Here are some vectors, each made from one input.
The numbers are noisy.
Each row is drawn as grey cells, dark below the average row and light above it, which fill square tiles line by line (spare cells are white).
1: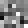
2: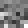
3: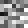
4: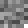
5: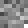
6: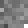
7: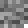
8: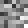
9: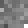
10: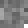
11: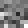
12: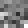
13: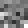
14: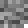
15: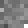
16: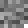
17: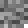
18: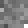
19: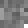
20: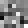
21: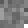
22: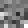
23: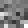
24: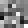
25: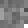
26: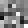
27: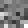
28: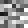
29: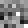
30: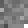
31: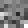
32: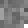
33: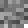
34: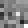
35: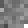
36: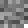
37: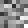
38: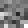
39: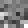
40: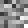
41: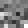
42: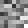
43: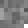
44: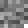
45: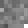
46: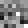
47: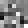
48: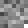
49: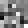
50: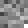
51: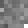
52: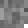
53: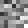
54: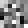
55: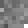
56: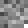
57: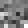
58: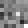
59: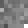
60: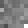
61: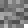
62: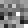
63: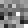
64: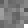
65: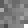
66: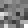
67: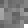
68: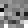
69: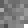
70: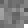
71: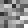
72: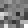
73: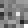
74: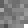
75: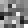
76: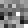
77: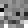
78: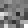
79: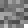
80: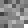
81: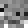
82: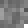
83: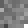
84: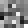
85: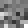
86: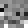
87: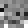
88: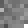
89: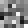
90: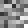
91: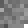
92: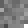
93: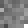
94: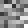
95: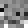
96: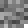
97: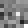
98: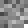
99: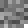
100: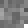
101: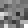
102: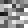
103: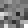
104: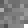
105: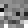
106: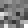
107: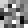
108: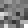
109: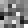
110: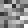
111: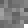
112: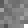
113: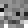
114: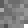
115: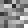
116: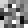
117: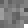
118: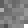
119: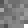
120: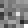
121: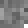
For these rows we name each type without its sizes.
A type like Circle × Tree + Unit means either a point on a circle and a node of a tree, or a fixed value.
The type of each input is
Tree.
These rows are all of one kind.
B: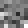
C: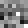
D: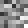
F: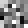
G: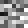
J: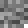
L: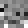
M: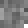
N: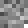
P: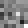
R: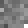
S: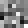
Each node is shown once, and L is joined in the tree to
B.
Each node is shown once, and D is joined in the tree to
G and N.
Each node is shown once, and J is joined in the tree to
B and M.
